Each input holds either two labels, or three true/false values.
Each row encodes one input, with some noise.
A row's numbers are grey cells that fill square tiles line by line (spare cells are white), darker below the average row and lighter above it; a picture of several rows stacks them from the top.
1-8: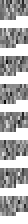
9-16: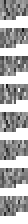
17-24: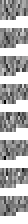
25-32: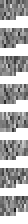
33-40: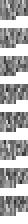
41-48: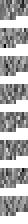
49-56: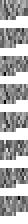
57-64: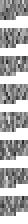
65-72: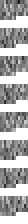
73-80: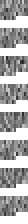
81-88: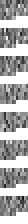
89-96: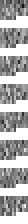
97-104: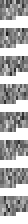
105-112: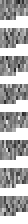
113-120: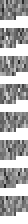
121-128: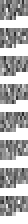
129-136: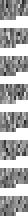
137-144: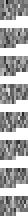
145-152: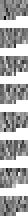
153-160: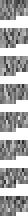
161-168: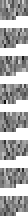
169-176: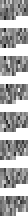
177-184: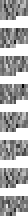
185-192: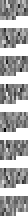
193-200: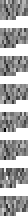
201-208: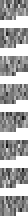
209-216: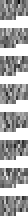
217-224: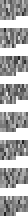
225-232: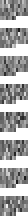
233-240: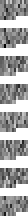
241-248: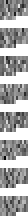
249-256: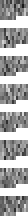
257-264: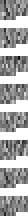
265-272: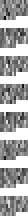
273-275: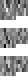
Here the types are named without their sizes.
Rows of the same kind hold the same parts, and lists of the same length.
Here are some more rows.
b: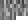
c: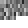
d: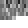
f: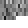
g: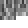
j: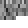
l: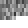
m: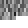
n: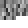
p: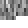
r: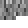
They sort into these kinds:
b, c, d, g, l, m
f, j, n, p, r

